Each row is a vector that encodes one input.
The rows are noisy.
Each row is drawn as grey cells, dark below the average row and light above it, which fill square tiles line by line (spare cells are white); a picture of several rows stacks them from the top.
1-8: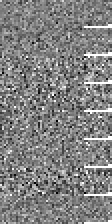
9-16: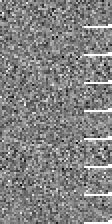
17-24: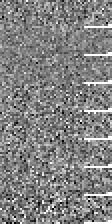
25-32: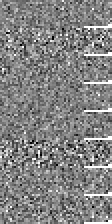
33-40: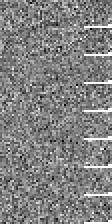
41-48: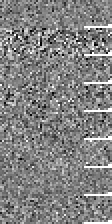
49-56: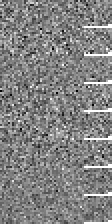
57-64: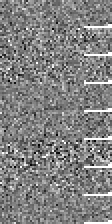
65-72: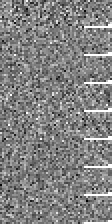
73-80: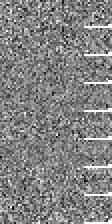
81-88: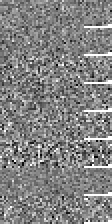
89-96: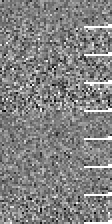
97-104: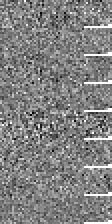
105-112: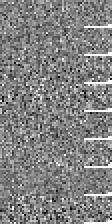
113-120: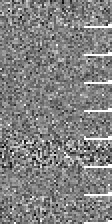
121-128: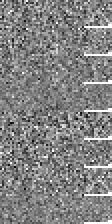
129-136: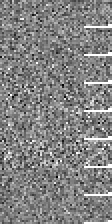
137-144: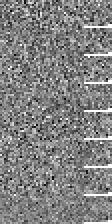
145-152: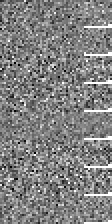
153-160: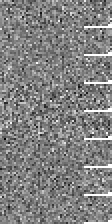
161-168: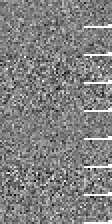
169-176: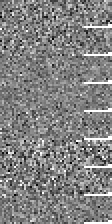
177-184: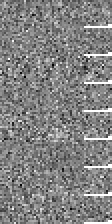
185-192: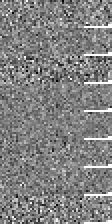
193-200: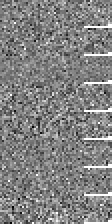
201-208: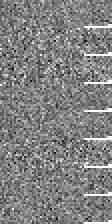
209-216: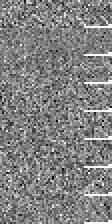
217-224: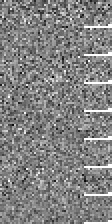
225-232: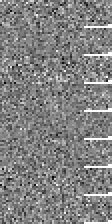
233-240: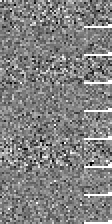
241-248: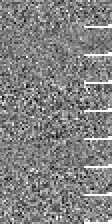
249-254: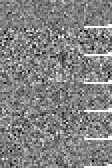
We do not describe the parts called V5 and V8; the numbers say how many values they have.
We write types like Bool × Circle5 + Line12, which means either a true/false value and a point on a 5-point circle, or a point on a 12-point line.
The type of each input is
Line7 × ((Tree9 + Unit) × V8 + V5).
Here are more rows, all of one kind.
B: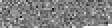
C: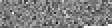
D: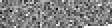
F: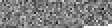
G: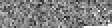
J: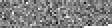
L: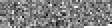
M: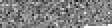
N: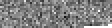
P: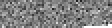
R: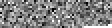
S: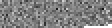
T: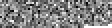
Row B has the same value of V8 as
F and S.
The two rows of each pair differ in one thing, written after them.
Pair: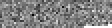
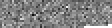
the node of the tree
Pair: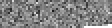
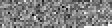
the value of V8
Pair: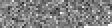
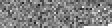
the place on the 7-point line
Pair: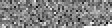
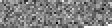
the place on the 7-point line
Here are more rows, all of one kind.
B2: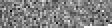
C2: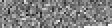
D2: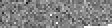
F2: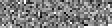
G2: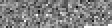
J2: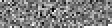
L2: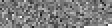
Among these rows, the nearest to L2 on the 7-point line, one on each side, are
B2 and D2.
